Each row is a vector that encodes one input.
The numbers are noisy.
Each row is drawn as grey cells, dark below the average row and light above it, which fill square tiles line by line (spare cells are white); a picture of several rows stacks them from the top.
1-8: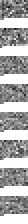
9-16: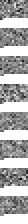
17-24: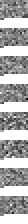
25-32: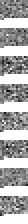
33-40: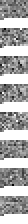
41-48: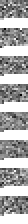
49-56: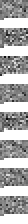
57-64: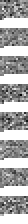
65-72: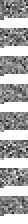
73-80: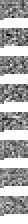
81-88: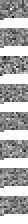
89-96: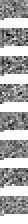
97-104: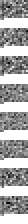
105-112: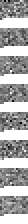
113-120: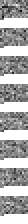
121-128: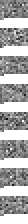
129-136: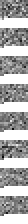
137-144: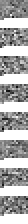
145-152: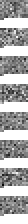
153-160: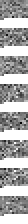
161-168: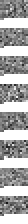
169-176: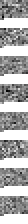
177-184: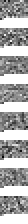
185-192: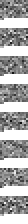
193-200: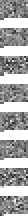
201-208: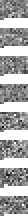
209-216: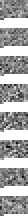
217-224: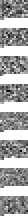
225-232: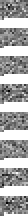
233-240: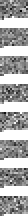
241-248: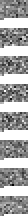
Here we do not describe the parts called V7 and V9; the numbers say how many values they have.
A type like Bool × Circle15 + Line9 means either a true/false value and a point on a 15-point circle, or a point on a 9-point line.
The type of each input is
Bool × Bool × Bool × V7 + Label4 × Label4 + V9.
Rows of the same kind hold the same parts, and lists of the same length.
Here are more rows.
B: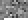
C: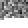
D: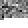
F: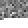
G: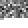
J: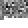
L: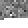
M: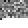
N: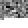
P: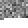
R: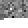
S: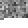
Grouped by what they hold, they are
B, F, L, P, R, S
C, D, G, J, N
M

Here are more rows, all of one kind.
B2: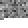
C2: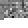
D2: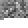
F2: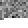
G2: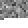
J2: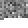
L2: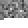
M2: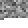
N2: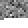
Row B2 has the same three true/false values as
D2 and M2.
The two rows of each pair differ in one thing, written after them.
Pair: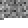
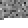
one of the three true/false values
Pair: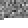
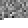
one of the three true/false values
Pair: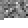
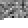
one of the three true/false values
